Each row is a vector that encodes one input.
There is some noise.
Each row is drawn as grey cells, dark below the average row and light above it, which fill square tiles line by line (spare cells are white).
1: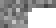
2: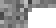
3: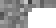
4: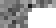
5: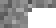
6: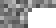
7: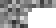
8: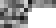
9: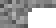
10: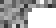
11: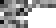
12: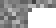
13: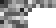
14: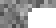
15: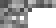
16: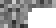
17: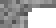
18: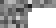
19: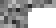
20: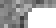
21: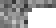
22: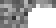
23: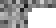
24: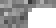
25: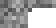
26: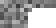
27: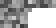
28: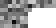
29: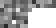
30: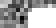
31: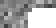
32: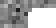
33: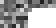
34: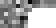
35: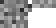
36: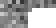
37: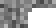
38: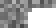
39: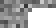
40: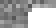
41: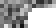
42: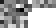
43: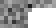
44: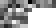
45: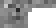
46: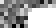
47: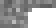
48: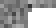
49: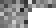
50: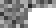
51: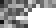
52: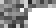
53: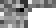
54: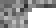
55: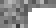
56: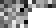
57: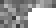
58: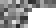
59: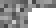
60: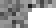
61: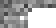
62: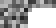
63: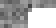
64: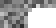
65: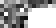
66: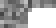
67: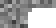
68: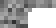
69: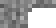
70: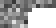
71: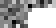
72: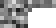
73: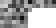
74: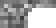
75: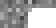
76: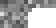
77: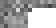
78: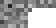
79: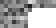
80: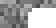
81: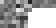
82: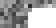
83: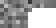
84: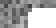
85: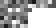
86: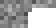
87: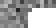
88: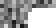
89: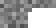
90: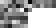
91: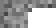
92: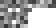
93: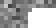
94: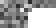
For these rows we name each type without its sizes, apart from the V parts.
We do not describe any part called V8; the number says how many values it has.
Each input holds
a point on a line, together with either a node of a tree, or a value of V8.
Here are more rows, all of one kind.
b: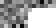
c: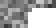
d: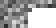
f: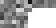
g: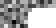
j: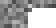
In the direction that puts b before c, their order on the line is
b, f, d, j, c, g.
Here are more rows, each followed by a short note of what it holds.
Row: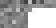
a point on a line and a node of a tree
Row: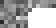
a point on a line and a node of a tree
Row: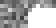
a point on a line and a node of a tree
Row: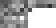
a point on a line and a value of V8
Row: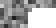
a point on a line and a node of a tree
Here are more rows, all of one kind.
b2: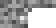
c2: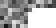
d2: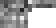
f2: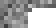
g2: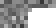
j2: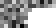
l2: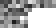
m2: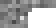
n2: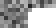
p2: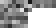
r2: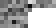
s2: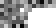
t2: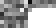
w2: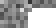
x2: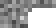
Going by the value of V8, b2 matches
l2, s2, w2 and x2.
